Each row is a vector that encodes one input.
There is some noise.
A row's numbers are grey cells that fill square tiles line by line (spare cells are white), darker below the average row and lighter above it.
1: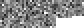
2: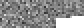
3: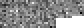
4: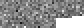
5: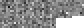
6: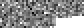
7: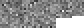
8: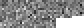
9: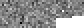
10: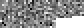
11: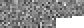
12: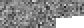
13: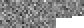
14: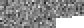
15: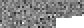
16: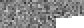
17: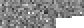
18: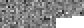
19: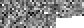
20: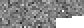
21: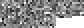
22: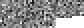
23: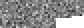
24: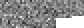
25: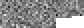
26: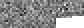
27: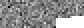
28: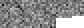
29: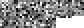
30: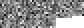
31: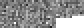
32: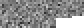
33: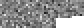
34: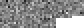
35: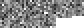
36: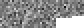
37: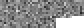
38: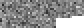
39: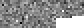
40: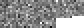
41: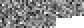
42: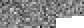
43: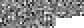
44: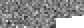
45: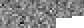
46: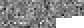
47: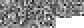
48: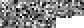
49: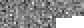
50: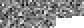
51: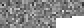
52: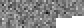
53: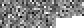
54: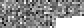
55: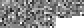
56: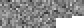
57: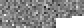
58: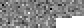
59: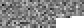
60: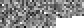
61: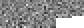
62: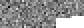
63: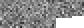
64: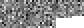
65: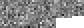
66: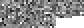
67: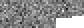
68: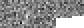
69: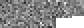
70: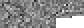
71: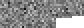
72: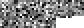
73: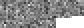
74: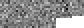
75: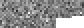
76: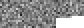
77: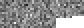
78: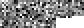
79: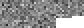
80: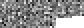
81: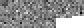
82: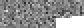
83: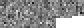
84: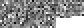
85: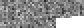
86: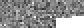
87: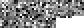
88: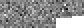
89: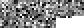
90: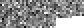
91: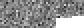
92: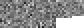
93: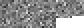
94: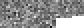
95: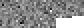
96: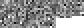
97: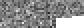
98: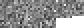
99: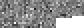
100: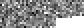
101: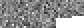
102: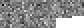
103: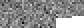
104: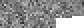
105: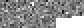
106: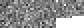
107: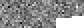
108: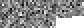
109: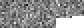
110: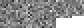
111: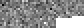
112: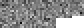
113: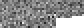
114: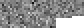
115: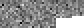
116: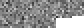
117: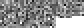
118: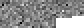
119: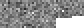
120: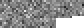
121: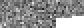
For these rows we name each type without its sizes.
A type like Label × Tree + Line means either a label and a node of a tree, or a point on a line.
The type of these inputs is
List((Label + Line) × Line).
